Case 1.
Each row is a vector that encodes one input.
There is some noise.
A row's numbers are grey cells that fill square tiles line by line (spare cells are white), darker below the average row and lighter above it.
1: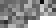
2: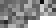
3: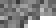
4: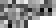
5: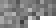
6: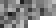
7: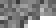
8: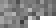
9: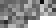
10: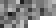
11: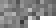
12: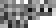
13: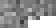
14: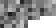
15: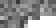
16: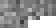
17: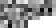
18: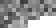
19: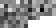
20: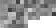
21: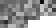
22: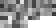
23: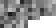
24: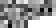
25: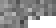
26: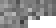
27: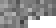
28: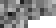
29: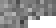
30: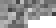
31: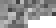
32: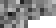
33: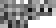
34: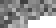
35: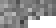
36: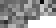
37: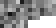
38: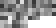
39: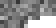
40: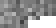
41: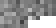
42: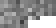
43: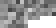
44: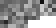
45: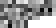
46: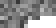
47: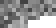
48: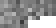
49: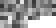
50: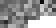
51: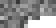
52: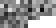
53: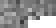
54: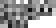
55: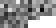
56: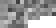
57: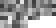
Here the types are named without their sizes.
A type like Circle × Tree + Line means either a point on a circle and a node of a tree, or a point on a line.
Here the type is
Line.
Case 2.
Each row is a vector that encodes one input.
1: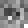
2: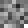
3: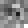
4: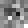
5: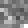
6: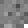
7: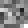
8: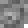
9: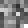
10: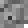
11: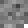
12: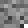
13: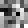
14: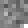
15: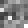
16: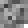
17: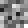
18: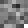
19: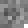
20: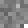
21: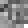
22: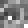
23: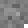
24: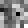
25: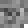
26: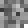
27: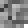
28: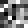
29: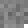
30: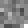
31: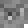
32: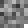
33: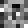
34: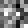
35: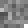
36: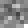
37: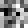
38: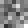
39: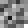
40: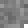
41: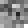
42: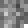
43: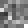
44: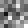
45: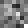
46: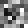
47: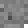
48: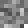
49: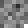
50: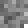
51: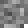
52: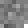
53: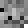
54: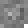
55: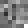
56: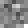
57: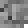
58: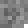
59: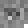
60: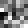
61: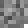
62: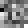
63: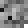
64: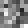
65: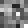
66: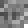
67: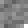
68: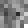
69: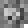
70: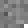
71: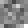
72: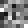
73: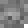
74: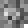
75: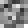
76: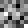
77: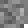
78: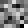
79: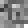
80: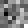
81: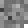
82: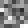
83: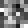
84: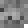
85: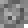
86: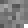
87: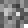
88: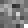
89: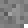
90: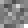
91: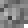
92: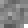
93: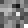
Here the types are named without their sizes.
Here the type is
Line × Line + Unit.
